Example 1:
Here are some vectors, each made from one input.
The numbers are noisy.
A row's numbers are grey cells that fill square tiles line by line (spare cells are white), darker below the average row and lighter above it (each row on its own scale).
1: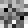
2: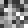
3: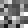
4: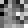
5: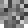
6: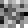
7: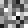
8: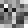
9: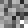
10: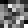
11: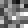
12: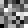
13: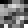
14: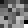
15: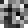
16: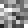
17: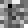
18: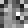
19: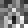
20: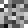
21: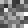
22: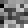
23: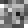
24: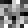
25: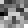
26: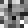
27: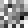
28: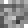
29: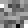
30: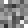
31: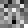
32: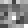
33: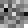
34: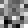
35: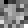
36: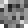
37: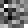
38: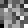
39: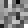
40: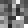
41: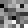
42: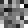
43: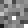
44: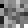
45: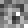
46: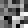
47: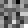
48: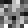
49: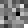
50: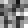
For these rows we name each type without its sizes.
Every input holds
a point on a line.
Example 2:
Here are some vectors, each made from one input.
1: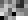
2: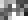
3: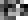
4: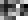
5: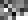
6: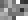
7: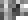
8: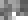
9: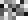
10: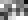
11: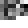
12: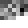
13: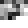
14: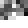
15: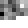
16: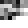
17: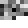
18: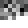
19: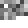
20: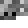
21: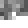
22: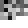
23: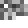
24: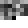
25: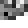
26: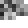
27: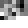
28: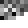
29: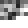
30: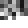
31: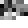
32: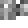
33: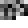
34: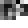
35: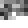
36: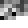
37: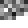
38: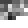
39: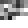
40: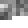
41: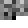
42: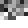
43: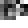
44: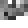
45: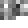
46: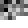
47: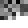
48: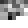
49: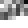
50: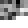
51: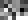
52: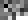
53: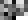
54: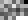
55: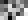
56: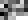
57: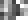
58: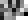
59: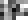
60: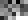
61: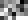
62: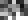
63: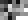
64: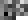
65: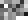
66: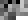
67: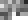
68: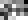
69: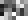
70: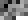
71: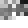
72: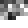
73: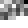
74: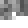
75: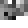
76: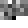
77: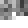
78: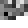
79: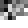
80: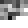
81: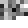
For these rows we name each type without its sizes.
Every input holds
a label.
